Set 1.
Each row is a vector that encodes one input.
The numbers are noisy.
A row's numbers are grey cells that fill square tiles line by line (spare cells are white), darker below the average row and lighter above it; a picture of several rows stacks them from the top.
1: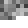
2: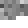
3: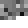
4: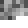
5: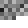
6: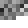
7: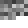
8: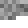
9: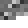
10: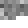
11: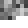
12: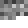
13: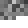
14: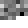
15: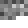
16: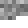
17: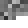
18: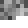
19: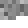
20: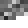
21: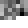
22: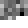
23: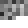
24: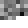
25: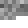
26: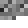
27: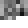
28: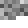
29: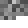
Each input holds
one of 6 labels.
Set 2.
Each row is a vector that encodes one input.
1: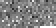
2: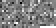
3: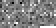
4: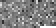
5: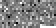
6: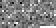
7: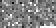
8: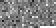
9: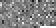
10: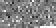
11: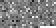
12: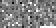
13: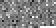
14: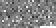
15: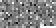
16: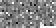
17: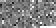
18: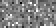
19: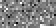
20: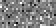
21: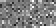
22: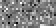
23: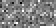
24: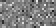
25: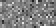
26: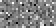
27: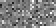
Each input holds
three true/false values.
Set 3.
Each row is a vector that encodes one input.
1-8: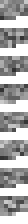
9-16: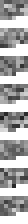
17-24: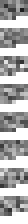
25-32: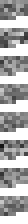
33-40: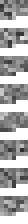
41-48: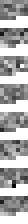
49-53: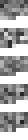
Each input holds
three true/false values.
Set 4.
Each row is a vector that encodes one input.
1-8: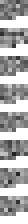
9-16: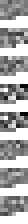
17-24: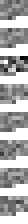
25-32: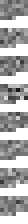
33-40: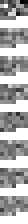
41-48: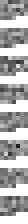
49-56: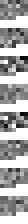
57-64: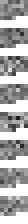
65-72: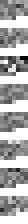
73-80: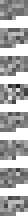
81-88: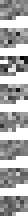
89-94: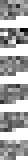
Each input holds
either a fixed value, or three true/false values.
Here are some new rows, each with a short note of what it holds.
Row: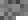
three true/false values
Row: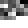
a fixed value
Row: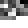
a fixed value
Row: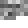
three true/false values
